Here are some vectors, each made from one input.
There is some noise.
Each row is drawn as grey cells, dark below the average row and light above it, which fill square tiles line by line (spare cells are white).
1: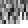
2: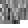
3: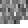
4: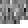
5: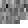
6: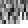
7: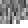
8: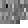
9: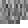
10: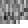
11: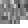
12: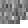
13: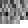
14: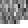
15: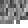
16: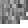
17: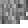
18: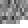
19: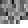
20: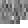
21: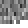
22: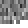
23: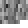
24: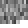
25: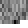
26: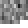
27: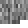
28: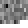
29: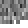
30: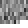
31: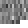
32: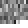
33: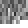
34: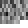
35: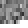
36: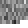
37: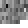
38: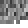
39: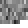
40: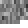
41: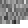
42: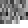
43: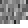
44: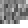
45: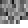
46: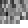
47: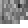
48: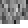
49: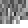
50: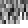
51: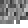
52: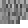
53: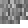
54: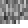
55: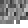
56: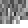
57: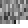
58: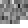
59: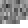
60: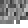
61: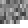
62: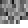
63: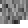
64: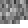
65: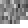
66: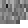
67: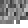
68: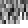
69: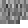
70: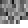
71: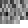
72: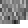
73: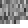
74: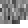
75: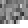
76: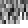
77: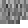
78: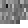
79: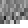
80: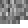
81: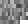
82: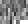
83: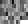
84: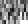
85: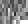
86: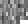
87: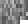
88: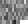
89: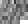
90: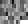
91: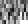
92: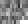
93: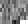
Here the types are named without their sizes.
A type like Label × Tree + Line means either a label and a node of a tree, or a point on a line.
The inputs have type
List(Circle).
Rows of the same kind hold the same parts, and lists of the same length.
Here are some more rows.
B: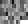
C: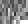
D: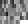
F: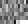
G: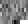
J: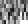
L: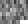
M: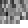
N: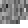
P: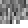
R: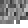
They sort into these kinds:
B, C, D, M, P, R
F, L
G, N
J

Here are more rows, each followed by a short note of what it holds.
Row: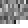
a list of three items
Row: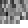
a list of one item
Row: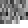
a list of one item
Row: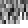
the empty list
